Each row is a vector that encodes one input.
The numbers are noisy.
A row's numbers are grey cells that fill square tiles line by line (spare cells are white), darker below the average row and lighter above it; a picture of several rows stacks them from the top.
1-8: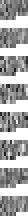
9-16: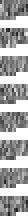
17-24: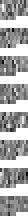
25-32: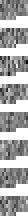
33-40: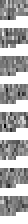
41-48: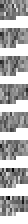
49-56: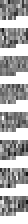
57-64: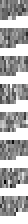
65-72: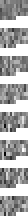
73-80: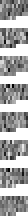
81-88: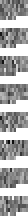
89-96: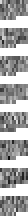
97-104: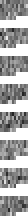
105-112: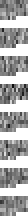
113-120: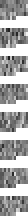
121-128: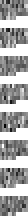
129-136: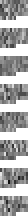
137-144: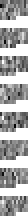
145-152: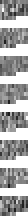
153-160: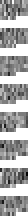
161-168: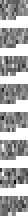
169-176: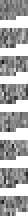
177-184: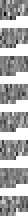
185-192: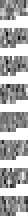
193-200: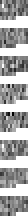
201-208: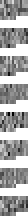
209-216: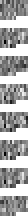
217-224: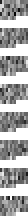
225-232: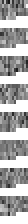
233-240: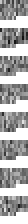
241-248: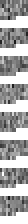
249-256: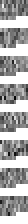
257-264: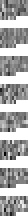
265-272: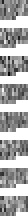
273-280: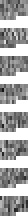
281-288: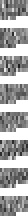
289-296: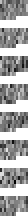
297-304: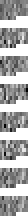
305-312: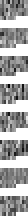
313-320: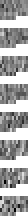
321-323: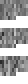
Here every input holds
a node of a 14-node tree, together with either a node of an 11-node tree, or a node of a 14-node tree.
